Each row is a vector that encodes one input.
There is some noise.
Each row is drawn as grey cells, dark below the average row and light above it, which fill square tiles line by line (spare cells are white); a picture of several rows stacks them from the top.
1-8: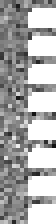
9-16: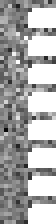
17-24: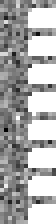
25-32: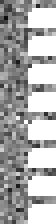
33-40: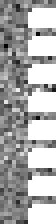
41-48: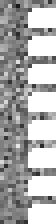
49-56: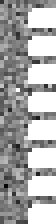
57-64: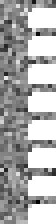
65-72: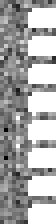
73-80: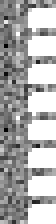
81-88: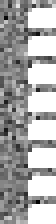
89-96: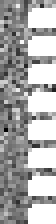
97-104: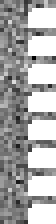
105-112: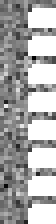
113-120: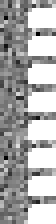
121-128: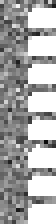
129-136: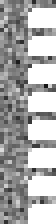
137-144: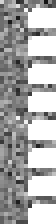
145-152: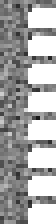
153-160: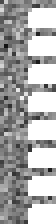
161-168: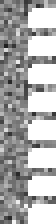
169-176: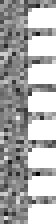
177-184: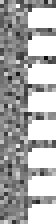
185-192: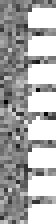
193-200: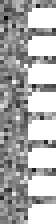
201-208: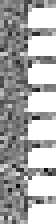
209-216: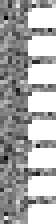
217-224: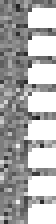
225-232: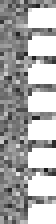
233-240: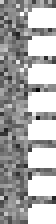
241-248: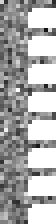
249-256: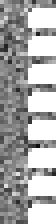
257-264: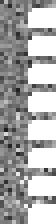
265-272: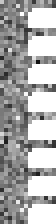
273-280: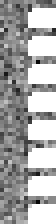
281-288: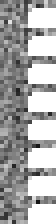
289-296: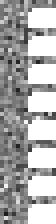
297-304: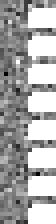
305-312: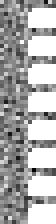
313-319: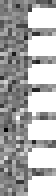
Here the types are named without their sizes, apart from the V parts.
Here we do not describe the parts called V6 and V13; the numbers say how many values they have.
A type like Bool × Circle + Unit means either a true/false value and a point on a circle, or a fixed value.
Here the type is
(Bool × Bool × Bool × V6 + Unit) × V6 + Line × (Line + V13).
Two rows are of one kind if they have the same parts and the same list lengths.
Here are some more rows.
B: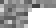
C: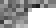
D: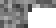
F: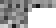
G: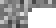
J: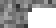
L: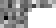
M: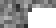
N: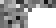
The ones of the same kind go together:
B, C, F
D, J, M
G, N
L

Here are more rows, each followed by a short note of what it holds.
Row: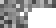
a point on each of two lines
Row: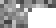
a point on each of two lines
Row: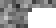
a point on a line and a value of V13
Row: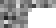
a value of V6
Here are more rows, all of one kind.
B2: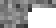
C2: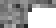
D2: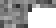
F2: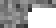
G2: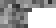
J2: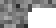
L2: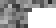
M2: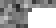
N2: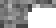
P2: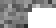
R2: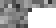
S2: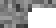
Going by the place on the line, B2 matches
C2 and F2.
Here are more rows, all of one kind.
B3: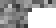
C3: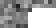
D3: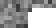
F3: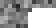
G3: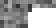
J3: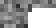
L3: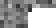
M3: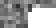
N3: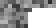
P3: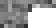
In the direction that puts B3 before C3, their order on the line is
N3, B3, F3, C3, D3, J3, P3, G3, M3, L3.
